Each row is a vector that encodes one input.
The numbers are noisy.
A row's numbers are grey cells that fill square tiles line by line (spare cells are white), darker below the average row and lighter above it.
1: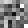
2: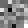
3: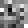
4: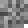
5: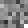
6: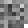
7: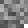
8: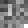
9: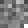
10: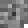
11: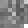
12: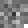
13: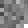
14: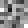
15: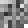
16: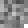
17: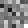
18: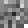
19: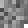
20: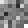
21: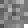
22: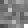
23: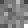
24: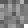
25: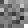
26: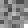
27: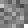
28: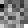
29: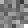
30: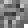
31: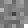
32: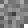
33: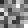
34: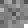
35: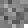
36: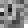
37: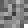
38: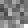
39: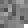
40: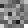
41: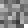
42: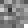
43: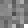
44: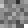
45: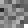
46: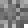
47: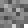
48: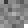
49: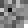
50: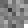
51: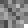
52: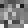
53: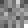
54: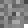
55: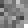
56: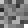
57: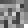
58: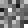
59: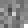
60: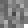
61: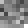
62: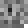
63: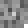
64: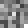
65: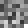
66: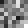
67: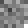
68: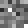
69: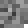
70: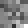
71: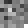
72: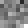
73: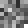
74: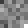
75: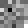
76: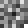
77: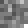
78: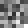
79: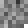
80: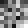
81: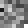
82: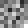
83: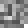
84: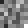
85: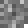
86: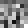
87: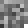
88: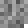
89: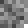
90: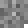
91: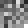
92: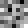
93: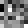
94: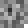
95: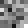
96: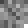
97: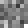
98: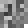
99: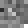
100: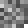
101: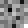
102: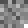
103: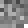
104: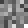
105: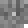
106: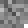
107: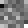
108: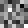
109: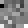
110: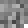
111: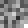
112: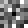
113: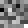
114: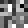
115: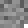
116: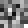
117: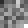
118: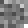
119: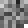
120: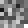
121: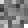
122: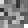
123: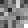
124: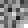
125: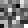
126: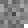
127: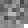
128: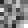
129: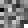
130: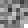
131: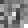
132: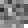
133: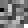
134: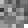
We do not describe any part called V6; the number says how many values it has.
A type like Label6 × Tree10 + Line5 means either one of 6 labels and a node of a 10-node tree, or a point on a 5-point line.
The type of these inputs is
List2(Bool × V6).
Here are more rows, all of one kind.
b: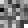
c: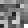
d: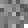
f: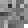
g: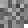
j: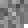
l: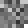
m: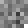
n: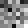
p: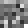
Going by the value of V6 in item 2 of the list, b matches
g, l and n.
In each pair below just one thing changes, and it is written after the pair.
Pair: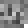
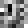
the value of V6 in item 1 of the list
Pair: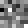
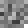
the value of V6 in item 2 of the list
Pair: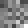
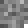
the value of V6 in item 2 of the list
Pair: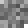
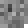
the value of V6 in item 2 of the list
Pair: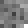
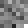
the value of V6 in item 2 of the list
